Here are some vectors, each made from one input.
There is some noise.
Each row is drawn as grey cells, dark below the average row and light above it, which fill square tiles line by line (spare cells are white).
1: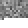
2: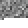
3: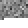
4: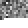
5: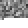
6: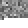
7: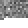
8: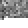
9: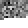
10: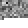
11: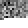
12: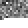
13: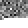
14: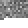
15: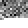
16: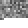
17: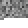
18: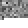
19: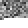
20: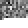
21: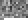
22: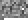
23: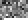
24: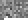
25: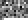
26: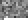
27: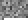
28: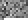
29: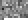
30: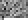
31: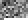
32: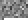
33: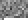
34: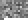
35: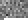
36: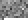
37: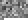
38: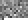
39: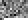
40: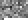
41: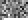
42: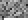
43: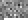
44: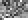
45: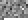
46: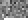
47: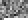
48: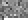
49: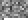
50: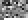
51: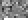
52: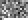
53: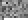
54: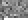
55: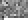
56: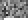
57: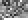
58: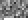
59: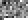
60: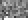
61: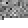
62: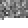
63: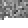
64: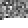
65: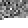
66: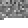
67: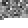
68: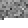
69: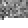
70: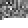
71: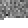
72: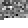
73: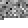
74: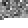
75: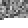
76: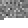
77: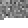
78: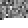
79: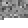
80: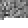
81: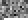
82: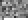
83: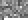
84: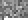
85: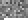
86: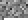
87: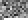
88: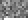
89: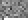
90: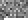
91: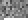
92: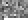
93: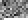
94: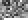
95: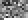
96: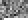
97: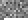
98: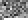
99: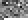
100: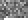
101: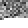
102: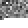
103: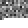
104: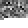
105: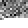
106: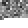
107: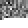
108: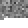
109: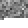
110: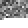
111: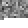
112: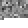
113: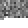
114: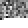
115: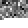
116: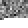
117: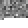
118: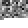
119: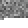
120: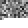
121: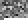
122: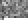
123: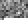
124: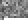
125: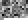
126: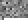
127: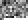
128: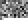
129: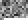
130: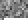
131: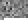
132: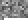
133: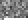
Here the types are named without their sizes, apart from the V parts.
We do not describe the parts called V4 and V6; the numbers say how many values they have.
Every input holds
either a fixed value, or a node of each of two trees, or a value of V4 and a value of V6.
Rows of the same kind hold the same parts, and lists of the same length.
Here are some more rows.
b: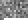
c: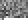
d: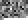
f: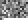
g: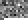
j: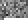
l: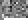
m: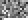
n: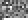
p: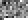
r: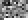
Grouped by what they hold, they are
b, c, j, l
d, g, n, p, r
f, m

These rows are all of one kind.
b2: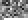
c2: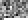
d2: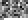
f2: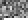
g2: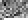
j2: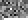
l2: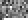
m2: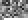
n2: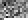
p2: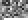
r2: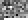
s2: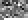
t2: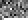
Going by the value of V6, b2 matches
m2, p2 and s2.
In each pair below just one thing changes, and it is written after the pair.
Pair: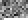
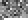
the value of V6
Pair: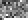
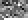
the value of V4
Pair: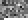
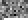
the value of V4
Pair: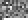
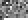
the value of V6
